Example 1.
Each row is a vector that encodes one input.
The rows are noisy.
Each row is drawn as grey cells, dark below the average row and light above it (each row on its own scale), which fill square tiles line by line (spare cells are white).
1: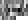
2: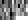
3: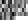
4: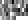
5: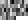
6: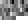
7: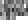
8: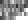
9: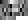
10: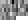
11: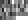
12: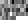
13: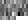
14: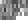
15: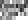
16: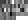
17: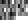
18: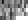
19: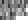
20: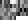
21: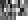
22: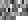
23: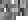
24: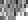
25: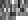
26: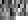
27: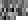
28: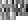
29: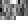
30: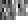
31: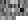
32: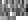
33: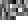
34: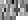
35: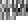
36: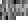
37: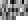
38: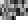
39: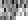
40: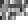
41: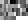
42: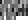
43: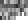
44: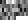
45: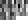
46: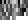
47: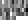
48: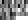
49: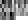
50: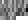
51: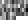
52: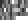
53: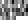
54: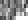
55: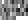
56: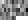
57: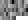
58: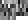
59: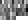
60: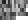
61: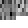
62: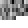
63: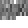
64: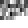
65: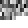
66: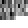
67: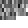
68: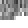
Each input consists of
a point on a 5-point line and a true/false value.
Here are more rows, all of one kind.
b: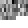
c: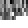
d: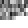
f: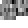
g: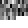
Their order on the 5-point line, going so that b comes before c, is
f, b, c, g, d.
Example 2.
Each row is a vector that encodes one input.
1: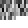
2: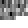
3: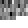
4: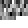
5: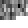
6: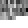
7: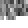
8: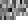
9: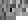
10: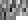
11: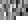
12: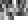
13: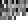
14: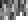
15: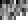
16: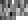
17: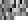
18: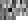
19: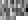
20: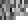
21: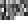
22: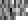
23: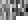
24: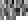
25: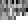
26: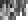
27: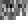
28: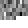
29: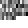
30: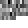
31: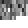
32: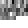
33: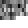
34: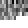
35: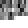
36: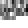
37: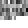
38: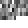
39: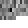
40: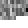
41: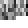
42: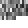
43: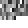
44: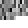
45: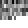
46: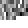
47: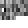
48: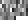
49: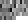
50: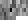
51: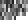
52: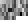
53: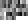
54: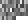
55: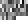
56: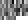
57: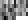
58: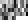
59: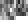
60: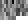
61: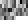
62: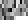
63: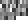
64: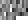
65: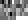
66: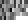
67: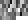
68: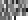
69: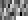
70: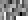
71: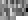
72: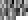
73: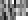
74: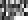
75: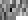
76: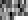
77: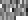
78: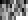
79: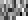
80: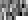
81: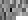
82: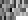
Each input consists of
a list of up to two points on a 5-point line.
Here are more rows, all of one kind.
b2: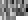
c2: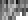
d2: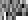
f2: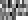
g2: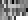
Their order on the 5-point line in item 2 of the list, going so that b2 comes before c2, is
d2, f2, b2, c2, g2.
